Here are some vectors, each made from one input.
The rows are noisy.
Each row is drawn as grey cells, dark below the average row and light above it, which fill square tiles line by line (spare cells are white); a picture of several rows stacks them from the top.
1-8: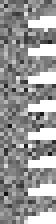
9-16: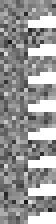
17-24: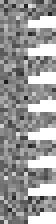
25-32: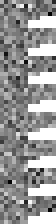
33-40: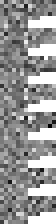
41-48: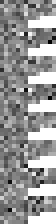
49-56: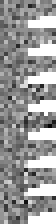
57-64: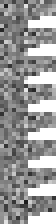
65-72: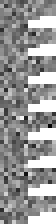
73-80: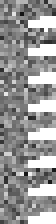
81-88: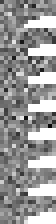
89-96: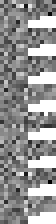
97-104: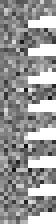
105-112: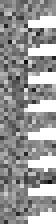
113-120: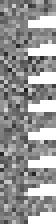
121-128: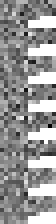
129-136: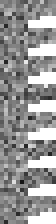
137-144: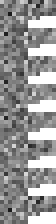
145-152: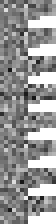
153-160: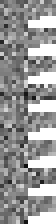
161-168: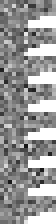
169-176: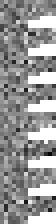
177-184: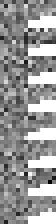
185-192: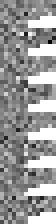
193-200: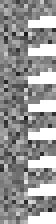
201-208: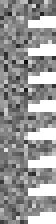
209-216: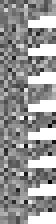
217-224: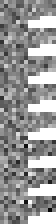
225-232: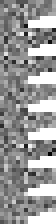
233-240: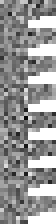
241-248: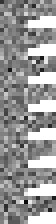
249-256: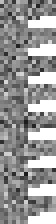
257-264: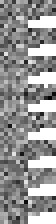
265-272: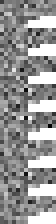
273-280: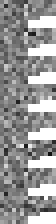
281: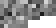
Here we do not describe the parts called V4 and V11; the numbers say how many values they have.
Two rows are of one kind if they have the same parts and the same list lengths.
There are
4 kinds of row.
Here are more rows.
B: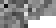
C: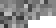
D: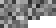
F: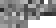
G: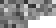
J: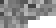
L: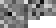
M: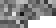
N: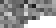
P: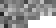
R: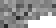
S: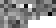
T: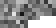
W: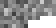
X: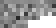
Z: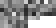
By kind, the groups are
B, C, G, J, N, P, W
D, F, L, S, Z
M, T
R, X

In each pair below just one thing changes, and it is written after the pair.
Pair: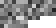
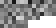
the value of V11
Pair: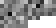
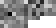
the value of V11
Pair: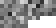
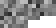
the value of V11
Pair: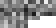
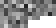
the value of V4
